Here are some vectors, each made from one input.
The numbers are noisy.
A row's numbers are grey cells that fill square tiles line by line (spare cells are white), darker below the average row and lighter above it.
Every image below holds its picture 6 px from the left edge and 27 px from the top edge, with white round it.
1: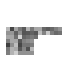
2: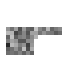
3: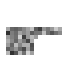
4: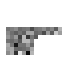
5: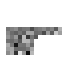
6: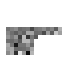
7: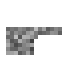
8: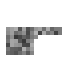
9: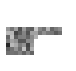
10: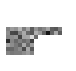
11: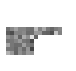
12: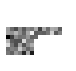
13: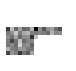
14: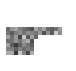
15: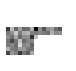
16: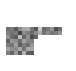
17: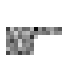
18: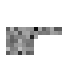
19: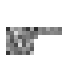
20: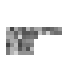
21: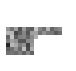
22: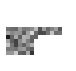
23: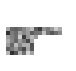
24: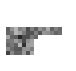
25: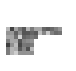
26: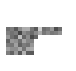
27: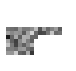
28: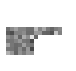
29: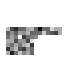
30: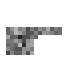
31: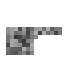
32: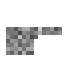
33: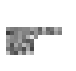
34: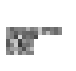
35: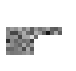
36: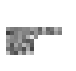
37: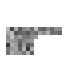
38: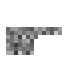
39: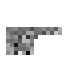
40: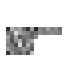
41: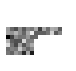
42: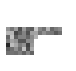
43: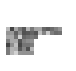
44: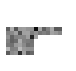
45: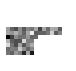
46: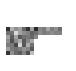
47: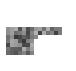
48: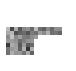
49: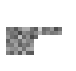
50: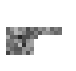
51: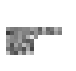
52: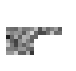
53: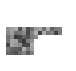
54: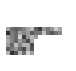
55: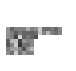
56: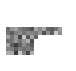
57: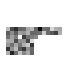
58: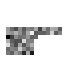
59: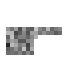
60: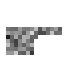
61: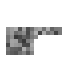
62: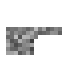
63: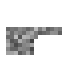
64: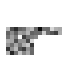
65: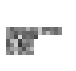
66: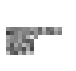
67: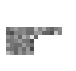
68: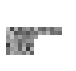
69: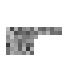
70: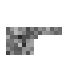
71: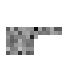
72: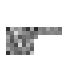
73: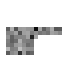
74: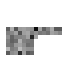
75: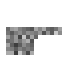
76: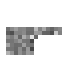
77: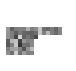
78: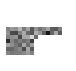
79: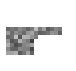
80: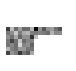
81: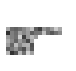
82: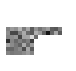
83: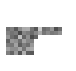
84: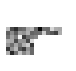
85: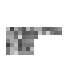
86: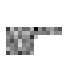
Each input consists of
either a point on a 10-point circle, or a node of a 10-node tree.
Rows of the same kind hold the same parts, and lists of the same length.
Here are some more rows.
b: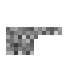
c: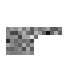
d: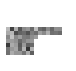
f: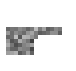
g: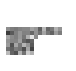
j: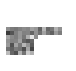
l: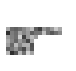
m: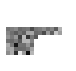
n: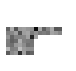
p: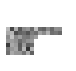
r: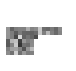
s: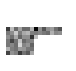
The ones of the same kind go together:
b, c, f, g, j, l, m
d, n, p, r, s

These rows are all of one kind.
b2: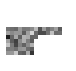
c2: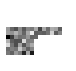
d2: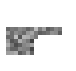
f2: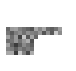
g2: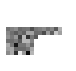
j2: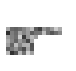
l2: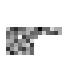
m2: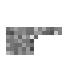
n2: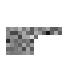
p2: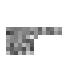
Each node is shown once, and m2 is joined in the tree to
d2, f2, n2 and p2.
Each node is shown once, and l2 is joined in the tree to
j2.
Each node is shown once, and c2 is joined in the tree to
b2.
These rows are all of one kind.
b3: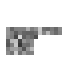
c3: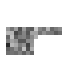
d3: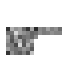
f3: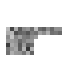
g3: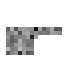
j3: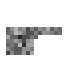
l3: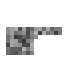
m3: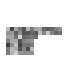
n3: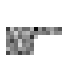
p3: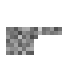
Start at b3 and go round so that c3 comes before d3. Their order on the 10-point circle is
b3, m3, f3, c3, l3, j3, d3, n3, g3, p3.
